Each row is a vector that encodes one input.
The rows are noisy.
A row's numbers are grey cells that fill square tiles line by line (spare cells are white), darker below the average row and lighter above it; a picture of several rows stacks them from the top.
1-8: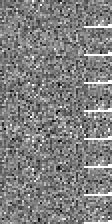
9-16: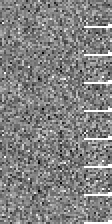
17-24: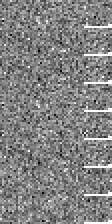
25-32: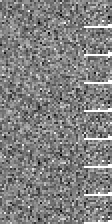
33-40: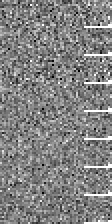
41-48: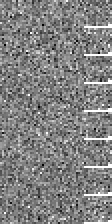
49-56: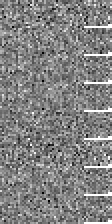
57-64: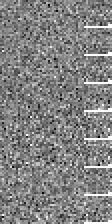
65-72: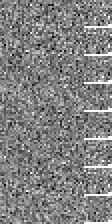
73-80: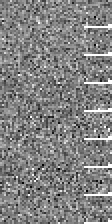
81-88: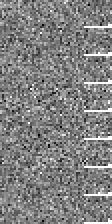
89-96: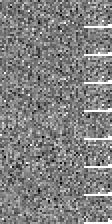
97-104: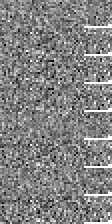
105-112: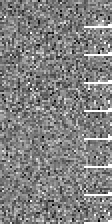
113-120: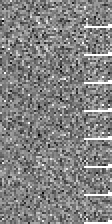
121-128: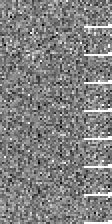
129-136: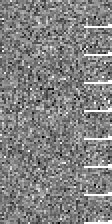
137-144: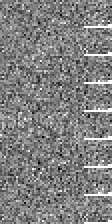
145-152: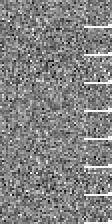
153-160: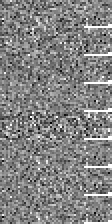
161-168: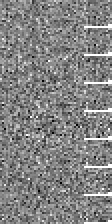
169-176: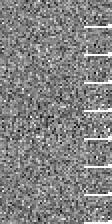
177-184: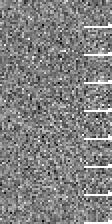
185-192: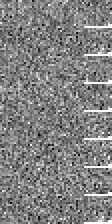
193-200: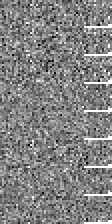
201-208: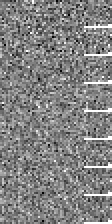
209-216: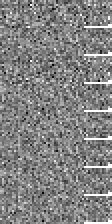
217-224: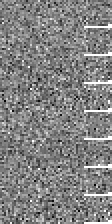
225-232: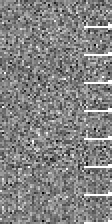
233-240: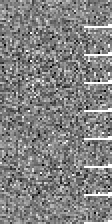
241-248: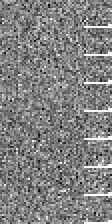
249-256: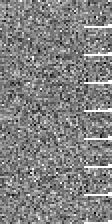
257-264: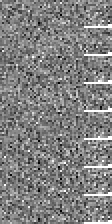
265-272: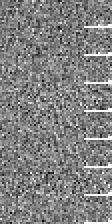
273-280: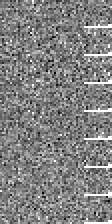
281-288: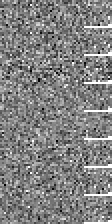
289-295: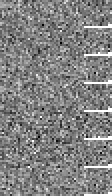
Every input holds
either a point on a 6-point circle, or a point on a 9-point line.
